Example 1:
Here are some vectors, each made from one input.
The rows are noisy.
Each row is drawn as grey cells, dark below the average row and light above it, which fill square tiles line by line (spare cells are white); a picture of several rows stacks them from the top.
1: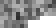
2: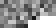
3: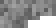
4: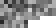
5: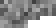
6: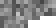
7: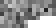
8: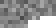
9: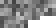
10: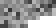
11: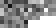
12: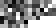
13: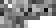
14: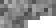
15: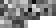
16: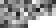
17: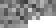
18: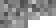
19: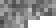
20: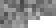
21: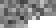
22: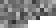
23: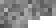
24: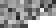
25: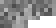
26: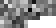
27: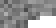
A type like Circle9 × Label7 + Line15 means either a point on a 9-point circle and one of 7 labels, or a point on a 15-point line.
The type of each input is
Line6.
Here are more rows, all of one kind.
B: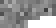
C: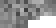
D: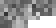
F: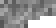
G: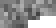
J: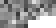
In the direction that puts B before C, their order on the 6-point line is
D, F, J, B, C, G.
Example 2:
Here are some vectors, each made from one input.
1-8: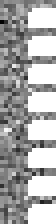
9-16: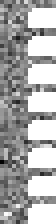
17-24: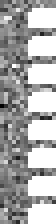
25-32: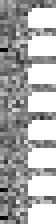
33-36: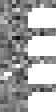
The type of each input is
Line6.
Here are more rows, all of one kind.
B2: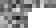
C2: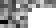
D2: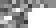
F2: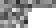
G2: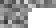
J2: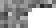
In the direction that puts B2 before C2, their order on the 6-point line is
D2, B2, F2, J2, G2, C2.
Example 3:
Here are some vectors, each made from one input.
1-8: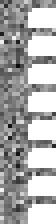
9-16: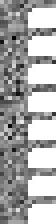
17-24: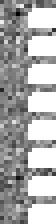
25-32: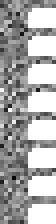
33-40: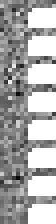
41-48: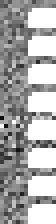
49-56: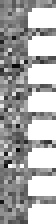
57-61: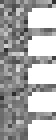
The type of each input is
Circle5.
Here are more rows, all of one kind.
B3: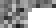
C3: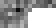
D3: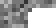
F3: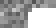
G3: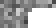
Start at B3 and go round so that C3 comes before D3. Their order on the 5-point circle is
B3, C3, D3, G3, F3.
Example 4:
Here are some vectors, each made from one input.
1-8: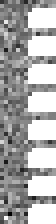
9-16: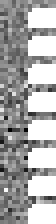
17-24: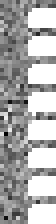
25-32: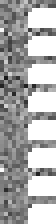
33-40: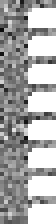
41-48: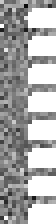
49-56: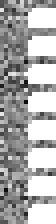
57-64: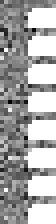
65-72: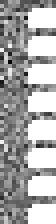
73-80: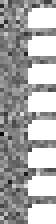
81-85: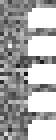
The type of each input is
Line9.
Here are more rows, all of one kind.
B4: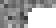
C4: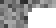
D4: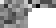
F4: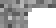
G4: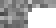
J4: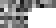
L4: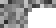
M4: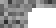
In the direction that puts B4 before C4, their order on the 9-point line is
M4, L4, D4, F4, G4, B4, C4, J4.
